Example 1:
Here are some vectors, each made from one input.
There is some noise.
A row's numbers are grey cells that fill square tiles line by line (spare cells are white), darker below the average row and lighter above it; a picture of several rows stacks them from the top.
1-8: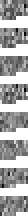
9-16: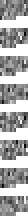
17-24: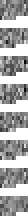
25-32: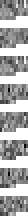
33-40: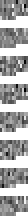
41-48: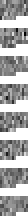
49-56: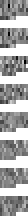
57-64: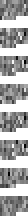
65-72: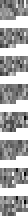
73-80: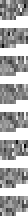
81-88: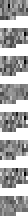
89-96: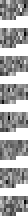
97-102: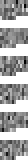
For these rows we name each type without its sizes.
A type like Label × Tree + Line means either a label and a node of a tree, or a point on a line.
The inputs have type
Line + Tree.
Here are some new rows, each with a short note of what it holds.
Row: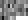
a node of a tree
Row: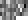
a point on a line
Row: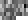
a point on a line
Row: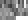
a node of a tree
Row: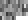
a node of a tree
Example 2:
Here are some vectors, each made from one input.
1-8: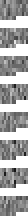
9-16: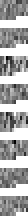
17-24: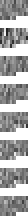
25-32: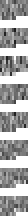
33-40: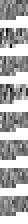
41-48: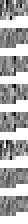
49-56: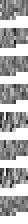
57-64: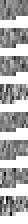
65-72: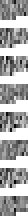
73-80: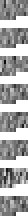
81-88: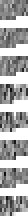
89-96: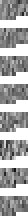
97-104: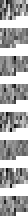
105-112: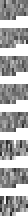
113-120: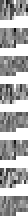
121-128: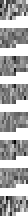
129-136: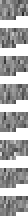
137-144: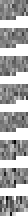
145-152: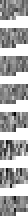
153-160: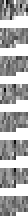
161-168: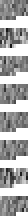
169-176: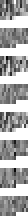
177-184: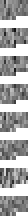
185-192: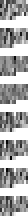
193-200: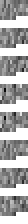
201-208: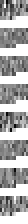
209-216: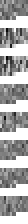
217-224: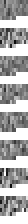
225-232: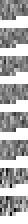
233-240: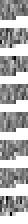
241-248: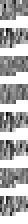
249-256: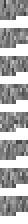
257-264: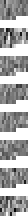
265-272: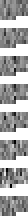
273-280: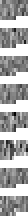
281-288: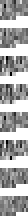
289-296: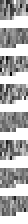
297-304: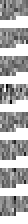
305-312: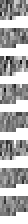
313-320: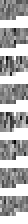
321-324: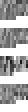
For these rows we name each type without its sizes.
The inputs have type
Bool × Line × Line.
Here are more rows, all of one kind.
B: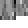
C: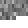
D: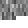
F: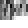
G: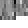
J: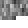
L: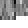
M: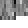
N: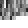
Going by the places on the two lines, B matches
G, L and M.
